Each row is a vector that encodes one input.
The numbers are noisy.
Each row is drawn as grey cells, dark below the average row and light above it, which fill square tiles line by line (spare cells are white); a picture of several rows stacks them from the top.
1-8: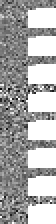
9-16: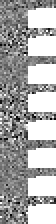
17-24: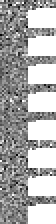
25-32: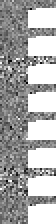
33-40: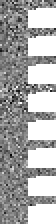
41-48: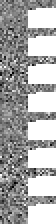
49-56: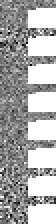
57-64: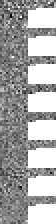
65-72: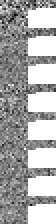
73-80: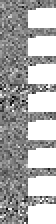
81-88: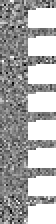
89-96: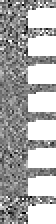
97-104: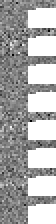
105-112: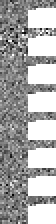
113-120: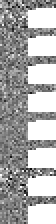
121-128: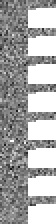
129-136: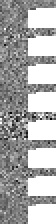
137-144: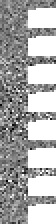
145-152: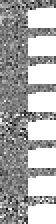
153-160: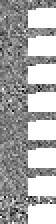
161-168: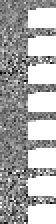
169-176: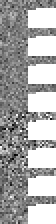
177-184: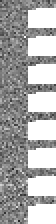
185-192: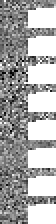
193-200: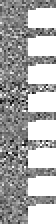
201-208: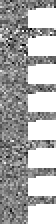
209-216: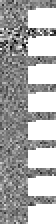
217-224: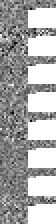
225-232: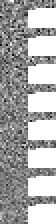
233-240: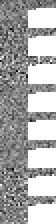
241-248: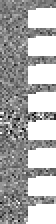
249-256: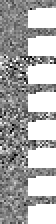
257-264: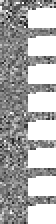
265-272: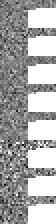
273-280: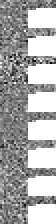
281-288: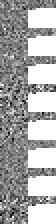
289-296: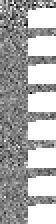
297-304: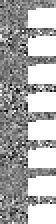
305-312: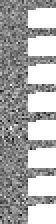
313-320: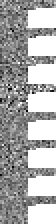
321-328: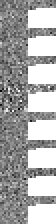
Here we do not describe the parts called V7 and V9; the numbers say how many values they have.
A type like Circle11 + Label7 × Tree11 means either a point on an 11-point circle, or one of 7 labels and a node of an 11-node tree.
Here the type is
(Bool × Line12 + V7) × Line8 × Tree11 + V9.
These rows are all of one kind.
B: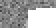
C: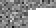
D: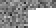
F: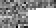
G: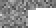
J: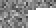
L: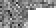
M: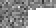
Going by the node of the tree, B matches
C and M.
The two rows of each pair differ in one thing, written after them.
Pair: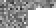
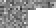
the true/false value
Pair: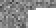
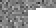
the place on the 8-point line
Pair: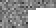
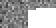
the node of the tree
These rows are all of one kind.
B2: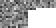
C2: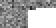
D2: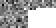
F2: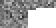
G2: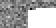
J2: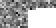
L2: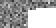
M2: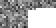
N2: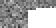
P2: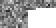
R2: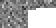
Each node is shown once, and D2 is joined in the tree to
M2.
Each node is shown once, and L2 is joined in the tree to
R2.
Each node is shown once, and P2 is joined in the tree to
J2 and R2.
